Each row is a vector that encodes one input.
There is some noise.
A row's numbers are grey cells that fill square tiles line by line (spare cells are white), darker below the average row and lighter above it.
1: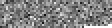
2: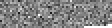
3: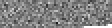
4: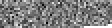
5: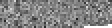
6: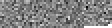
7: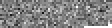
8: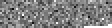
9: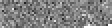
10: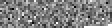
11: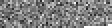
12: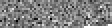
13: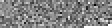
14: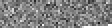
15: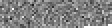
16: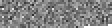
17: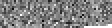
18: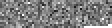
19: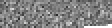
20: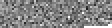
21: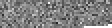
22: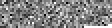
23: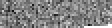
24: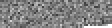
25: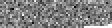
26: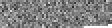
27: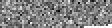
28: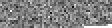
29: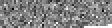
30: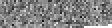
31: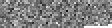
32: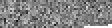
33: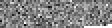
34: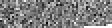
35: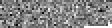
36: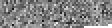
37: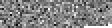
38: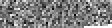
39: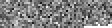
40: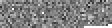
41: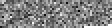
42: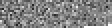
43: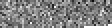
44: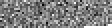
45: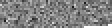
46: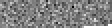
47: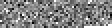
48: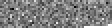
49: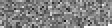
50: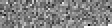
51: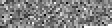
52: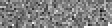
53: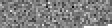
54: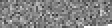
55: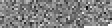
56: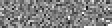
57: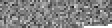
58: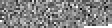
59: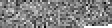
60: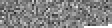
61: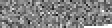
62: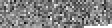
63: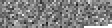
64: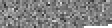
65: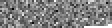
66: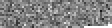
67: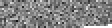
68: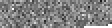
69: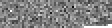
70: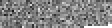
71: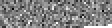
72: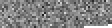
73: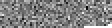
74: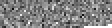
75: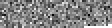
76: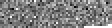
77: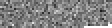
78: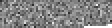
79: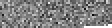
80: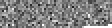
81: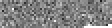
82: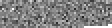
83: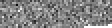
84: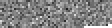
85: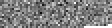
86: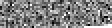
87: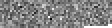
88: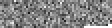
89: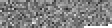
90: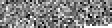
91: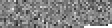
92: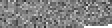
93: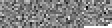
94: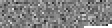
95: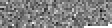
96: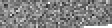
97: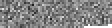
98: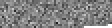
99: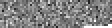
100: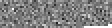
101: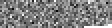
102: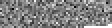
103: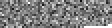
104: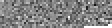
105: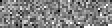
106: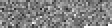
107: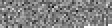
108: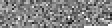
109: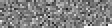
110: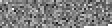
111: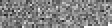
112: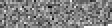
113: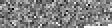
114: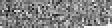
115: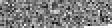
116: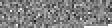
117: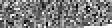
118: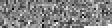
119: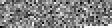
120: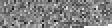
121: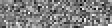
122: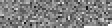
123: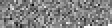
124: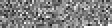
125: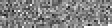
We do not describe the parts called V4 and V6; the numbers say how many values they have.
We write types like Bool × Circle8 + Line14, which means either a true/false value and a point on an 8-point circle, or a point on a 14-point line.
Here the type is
List3(Line5) + V4 × V6.
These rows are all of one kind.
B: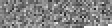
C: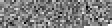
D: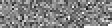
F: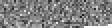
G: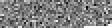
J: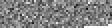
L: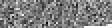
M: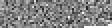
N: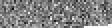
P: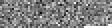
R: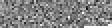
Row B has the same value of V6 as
J, M and R.
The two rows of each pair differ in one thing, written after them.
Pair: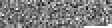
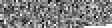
the value of V4
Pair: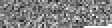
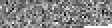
the value of V6
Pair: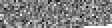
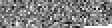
the value of V6
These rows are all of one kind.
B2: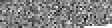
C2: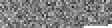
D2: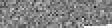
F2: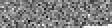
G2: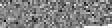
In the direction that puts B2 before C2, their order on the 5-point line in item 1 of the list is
B2, D2, G2, F2, C2.
